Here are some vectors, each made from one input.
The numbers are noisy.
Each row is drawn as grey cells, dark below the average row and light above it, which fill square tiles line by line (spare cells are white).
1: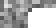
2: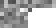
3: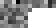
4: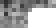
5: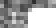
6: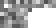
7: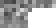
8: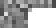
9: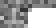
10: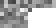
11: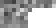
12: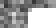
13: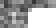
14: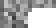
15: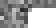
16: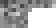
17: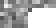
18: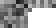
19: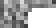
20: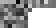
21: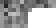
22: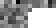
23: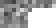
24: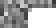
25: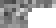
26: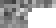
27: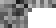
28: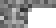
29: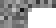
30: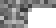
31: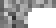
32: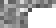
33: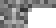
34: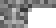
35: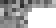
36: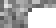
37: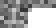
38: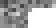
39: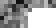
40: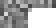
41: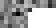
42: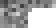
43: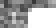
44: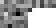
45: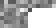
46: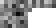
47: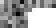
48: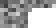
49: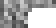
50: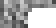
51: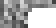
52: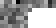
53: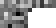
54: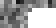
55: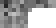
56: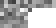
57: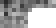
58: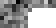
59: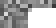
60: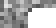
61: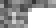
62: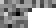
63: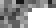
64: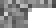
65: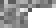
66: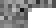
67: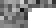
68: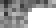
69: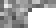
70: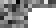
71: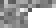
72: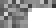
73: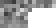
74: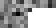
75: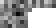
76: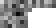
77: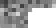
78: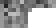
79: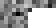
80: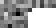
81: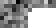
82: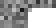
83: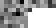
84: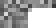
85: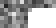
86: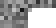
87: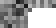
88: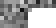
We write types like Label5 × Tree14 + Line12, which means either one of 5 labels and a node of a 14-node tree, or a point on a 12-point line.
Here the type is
Circle6 + Circle10.
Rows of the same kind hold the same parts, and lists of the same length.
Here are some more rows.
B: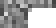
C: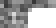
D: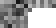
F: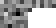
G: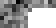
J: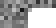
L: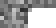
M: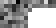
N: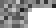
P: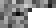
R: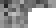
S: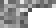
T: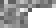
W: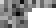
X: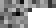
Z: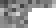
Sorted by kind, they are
B, C, J, L, N, R, S, T, Z
D, F, G, M, P, W, X

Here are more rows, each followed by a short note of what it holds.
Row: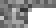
a point on a 10-point circle
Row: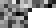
a point on a 6-point circle
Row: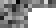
a point on a 6-point circle
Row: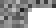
a point on a 10-point circle
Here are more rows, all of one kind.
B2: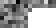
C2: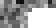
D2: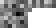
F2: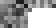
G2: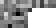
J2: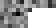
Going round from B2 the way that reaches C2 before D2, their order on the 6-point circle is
B2, C2, J2, G2, D2, F2.
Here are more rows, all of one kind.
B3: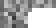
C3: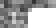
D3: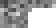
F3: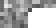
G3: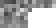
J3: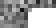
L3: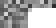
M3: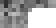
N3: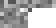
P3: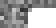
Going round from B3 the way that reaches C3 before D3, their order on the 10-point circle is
B3, L3, J3, P3, C3, M3, D3, G3, N3, F3.
